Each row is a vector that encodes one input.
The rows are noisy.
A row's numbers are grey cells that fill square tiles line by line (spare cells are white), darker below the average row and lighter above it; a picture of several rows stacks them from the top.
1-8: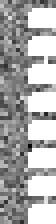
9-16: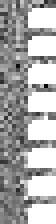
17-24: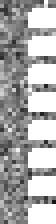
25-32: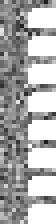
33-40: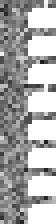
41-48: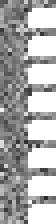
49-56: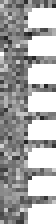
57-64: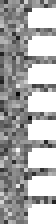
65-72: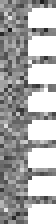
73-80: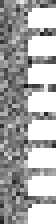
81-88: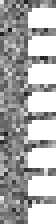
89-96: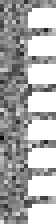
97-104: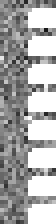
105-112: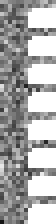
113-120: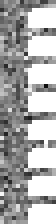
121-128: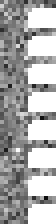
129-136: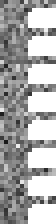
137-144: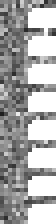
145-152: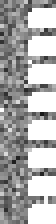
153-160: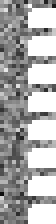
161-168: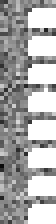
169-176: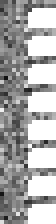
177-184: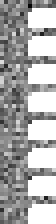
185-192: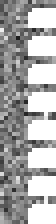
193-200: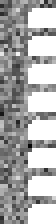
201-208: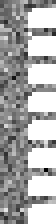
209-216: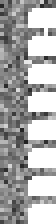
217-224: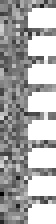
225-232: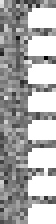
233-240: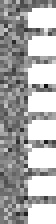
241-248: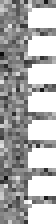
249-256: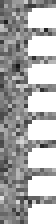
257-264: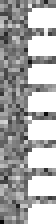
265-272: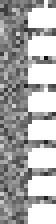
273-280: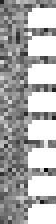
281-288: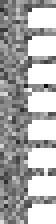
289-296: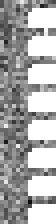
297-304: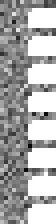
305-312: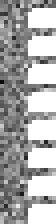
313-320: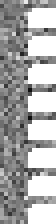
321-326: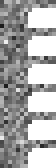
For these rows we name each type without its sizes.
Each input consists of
a label, together with either a label, or a point on a line.
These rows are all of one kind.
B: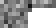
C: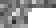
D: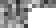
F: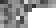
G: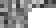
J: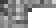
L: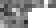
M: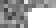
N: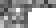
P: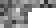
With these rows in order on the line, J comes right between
M and N.
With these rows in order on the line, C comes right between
B and P.
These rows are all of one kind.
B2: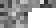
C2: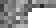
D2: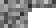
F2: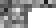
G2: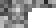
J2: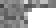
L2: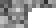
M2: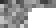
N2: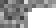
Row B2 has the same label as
F2, G2 and L2.
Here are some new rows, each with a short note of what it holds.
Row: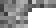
a label and a point on a line
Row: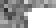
a label and a point on a line
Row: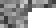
a label and a point on a line
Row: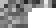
two labels
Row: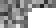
a label and a point on a line
